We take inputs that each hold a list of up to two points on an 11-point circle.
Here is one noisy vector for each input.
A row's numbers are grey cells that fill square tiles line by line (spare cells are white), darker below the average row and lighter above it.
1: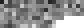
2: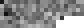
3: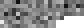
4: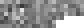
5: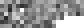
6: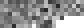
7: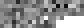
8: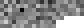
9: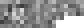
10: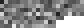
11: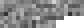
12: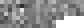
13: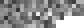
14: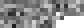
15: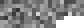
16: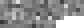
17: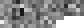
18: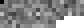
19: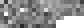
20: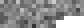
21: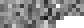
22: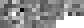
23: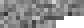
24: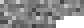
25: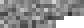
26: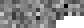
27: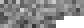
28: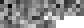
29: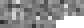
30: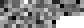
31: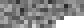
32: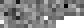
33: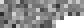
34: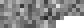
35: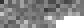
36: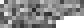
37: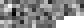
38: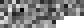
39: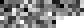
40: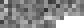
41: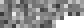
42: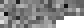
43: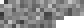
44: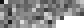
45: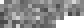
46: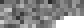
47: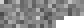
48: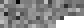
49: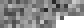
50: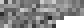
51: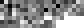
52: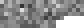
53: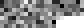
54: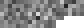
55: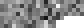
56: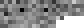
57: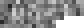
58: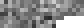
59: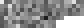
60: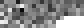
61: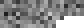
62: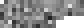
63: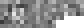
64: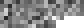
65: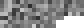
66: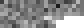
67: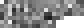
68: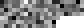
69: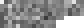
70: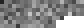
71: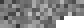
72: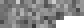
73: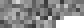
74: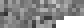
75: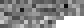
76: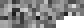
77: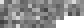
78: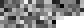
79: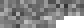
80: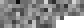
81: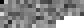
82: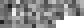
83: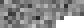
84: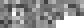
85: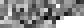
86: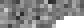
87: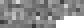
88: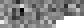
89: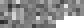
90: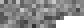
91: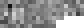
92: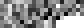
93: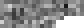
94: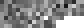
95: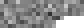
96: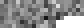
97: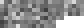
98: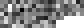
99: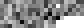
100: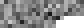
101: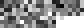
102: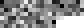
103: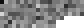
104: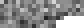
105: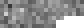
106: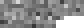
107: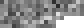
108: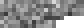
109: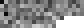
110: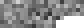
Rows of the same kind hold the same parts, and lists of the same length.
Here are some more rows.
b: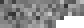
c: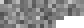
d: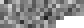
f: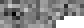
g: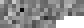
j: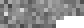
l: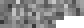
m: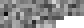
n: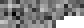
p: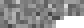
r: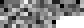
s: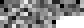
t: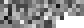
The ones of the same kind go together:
b, f, n, t
c, d, g, j, l, m, p
r, s

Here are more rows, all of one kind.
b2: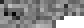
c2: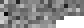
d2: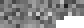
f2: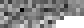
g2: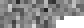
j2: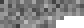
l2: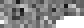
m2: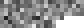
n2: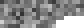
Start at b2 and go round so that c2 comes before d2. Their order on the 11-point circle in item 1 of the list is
b2, c2, l2, g2, f2, n2, j2, m2, d2.
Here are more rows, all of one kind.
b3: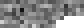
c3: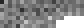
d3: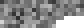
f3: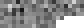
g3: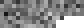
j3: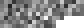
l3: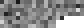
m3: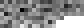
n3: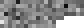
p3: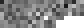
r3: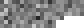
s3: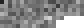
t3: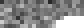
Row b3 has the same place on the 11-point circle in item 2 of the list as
c3, d3, f3 and l3.
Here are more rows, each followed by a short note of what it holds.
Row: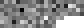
a list of two items
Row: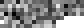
a list of two items
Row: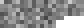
a list of one item
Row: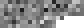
a list of two items
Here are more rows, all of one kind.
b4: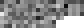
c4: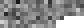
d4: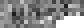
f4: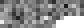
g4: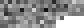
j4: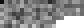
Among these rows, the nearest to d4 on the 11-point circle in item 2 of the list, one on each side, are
f4 and g4.
